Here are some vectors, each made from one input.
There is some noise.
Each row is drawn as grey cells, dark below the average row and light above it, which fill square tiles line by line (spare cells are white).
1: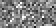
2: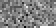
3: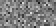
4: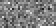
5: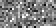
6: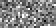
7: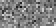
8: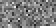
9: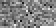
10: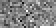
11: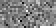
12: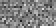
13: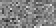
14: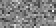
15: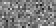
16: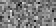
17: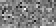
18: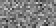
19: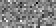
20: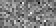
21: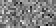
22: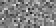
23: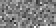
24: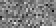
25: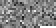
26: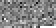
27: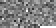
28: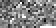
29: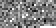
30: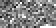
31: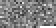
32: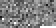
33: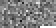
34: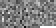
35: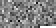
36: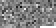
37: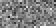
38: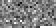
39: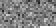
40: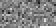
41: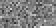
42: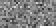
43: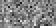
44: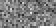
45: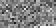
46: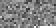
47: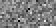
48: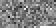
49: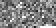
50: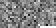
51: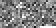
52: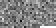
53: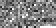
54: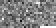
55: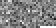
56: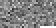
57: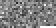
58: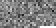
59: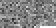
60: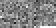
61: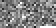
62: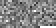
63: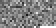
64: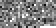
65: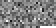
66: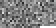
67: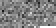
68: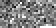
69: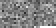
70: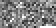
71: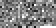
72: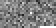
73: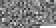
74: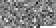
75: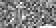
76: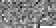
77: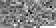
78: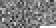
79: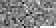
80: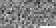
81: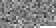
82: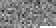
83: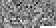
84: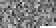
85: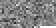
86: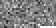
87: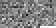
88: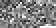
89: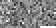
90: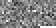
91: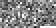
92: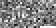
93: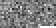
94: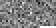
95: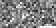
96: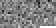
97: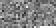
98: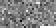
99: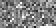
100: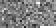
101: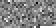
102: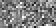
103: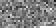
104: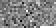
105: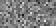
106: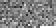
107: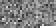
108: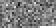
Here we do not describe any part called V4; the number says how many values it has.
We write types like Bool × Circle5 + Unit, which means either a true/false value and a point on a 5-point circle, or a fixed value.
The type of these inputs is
List2(Circle5) × V4.
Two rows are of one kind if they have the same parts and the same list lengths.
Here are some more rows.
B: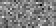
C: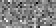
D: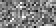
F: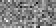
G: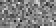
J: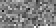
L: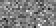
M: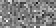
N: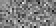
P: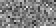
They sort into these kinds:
B, G, L, N
C, F, J, M, P
D

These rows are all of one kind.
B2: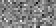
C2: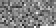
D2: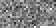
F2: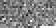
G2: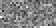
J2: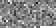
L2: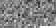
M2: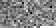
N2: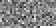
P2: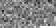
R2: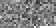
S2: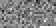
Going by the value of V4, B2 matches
J2 and N2.
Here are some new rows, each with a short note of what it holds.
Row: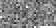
a value of V4, together with a list of one item
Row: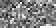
a value of V4, together with the empty list
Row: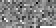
a value of V4, together with a list of one item
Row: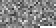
a value of V4, together with a list of two items
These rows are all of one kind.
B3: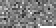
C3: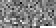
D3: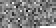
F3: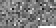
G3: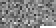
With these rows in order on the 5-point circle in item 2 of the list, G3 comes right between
B3 and D3.
